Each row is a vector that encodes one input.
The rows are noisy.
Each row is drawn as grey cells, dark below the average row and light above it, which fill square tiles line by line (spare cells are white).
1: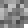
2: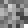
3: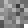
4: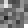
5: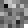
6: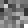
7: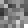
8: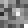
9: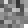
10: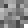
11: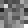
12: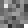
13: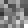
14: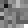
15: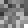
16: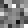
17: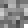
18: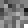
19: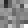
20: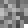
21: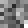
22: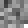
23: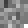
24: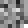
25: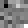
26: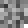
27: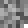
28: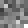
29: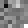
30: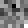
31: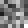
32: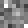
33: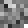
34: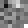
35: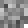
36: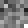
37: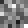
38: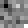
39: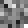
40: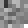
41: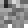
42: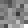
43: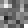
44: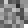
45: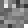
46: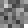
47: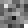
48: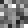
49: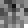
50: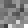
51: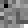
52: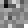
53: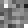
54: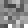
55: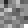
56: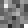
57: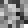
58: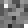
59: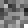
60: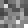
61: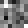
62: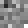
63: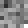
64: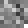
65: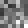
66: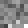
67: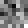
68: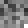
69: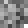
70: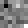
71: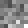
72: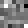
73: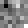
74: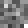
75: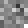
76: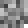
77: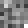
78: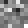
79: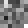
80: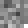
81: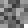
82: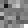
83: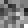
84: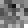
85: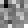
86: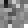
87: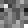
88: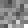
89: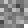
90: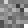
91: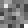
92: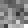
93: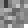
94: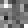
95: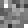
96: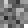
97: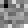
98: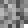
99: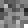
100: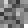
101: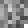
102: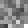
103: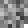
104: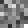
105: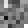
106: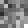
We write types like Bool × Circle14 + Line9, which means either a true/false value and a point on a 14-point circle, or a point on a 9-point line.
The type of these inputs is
Bool × Line7.
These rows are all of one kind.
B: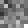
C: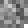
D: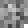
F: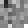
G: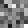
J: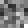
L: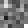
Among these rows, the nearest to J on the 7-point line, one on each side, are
B and L.
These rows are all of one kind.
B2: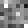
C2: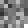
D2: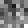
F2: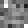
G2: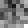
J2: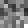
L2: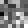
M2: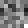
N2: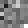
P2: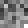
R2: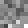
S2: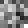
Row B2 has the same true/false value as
F2 and S2.
